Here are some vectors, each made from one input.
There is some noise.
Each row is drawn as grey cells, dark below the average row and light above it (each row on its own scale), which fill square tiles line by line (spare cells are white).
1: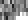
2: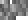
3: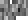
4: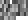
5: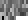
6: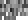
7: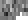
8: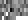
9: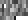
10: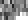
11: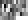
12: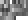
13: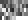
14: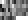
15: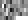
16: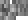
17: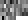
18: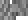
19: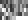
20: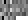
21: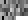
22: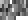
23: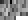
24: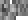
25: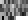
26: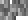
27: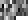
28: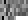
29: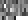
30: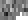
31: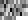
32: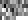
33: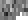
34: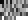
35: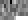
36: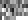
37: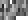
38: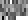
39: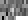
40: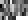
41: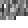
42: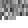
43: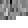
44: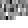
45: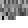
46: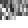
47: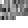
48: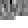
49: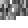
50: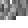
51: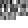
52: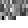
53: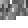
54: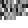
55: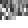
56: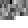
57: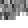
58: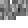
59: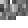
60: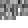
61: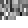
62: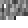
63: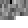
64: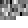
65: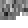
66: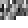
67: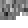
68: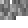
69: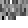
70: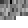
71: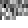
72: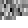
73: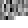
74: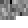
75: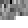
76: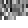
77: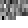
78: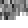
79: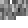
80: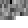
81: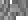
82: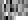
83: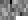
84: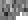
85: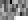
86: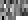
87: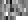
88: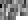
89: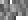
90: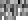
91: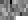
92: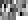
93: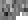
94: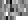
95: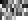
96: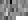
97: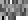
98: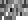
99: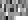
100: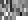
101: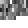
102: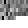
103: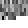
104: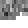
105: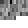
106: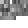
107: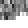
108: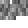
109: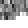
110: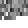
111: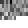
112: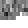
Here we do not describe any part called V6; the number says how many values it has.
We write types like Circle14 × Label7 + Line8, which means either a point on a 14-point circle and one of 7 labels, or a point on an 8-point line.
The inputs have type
Bool × (Label7 × V6 + Unit).
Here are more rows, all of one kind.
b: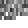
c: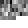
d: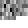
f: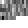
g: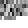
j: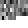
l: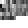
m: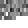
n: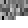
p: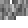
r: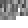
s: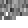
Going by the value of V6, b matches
g and p.
